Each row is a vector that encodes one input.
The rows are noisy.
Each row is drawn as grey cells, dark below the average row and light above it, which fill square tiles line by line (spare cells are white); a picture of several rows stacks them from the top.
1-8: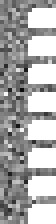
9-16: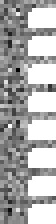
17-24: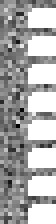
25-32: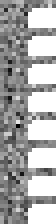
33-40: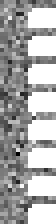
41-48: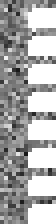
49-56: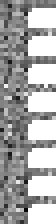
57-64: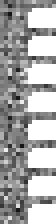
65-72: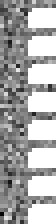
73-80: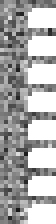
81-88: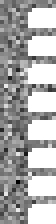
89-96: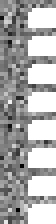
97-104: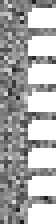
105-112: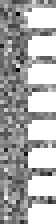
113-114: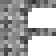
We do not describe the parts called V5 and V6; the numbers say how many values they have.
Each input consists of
a value of V6, together with either a point on a 4-point line and a true/false value, or a value of V5.
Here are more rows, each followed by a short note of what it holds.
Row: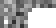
a value of V5 and a value of V6
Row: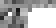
a value of V5 and a value of V6
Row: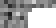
a point on a 4-point line, a true/false value and a value of V6
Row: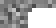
a point on a 4-point line, a true/false value and a value of V6
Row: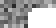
a point on a 4-point line, a true/false value and a value of V6
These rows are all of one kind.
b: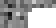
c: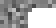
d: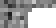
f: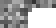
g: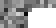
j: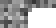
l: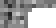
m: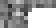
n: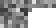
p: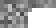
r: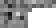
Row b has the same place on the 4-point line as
f, m and r.
